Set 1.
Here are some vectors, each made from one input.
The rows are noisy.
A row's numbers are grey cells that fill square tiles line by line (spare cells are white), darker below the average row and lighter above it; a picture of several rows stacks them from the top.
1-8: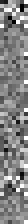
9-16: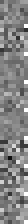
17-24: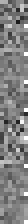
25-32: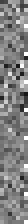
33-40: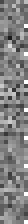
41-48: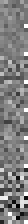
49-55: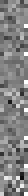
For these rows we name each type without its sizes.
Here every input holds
a point on a line.
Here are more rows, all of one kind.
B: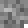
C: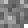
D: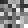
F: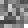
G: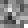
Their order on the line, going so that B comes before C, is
F, G, B, D, C.
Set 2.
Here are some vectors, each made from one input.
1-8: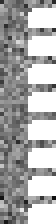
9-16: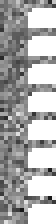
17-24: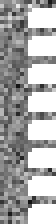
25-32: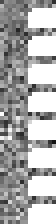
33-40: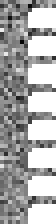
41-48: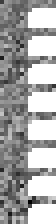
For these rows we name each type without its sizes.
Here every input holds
a point on a line.
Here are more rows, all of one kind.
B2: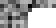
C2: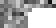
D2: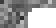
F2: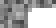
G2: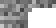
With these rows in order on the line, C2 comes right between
B2 and D2.
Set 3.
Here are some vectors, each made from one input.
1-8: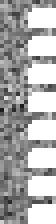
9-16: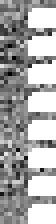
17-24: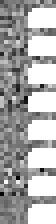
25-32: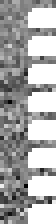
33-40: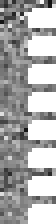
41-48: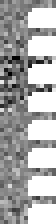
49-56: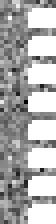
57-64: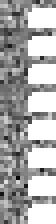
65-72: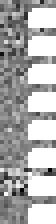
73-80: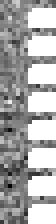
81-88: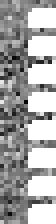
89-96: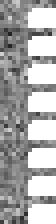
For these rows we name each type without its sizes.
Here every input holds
a node of a tree.
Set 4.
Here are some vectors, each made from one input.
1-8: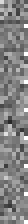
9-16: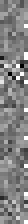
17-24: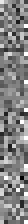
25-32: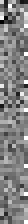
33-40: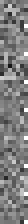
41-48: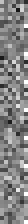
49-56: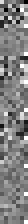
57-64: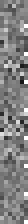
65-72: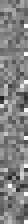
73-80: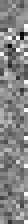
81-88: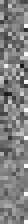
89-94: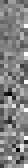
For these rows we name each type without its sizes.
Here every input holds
a point on a circle.
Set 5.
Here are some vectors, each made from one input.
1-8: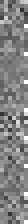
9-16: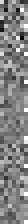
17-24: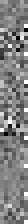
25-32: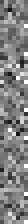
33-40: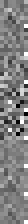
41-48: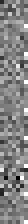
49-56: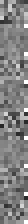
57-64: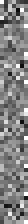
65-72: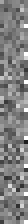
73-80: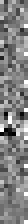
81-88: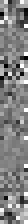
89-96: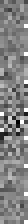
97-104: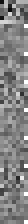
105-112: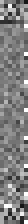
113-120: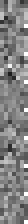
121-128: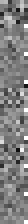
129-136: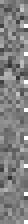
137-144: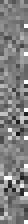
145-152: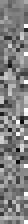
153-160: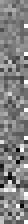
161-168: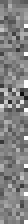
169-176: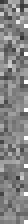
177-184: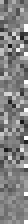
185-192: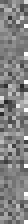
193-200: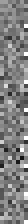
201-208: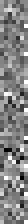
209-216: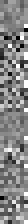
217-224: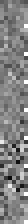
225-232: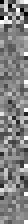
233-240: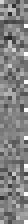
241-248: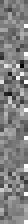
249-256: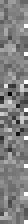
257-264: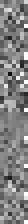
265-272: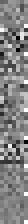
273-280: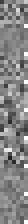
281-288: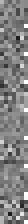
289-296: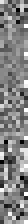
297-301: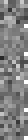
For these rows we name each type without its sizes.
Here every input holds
a point on a line.
